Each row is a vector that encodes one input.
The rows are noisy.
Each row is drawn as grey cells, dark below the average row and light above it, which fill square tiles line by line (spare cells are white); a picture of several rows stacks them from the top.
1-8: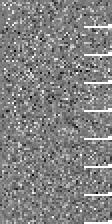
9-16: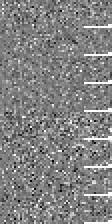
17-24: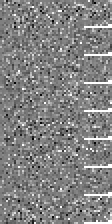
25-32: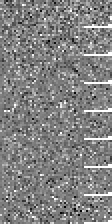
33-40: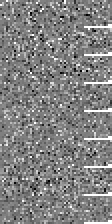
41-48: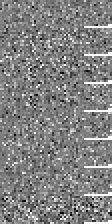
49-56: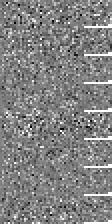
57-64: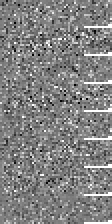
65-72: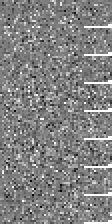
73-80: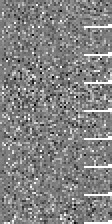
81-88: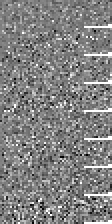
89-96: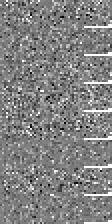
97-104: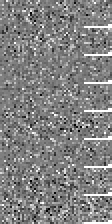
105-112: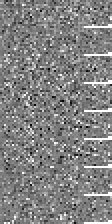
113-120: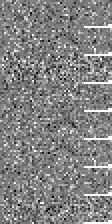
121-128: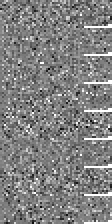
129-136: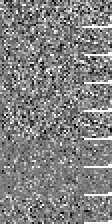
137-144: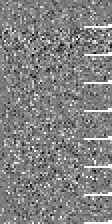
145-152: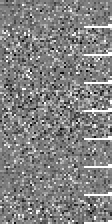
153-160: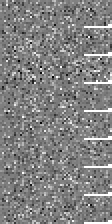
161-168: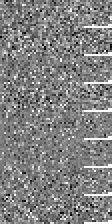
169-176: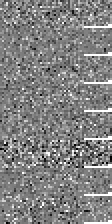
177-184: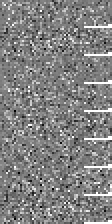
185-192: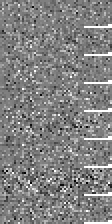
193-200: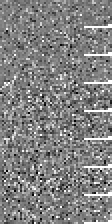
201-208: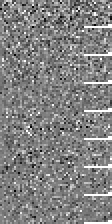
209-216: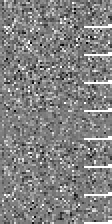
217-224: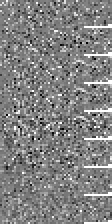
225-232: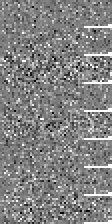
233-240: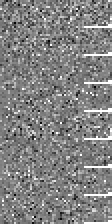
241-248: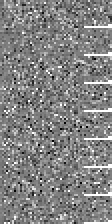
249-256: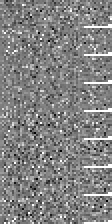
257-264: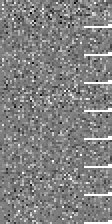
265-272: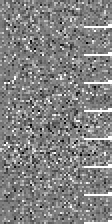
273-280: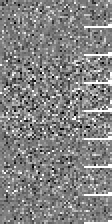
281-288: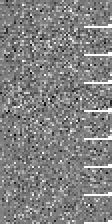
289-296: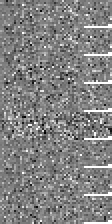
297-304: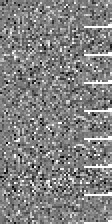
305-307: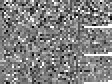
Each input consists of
three true/false values, together with either a fixed value, or a node of a 13-node tree.
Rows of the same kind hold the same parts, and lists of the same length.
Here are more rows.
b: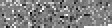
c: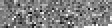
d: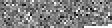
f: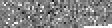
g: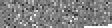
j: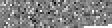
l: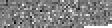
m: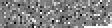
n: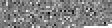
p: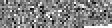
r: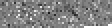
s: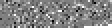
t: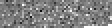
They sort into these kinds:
b, d, f, g, j, n, r
c, l, m, p, s, t

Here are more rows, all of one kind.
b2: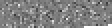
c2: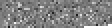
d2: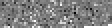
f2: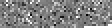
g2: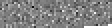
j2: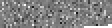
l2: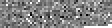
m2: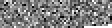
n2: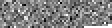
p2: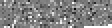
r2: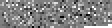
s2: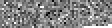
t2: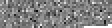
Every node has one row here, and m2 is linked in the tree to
b2 and d2.
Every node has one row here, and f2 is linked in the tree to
l2 and t2.
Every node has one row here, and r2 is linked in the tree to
g2 and j2.
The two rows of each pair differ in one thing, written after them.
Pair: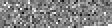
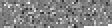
the node of the tree
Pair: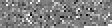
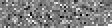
the node of the tree
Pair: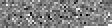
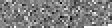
one of the three true/false values
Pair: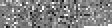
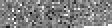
one of the three true/false values
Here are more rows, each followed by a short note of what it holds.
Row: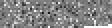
a node of a 13-node tree and three true/false values
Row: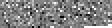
a node of a 13-node tree and three true/false values
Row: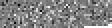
three true/false values
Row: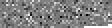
a node of a 13-node tree and three true/false values
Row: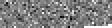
a node of a 13-node tree and three true/false values
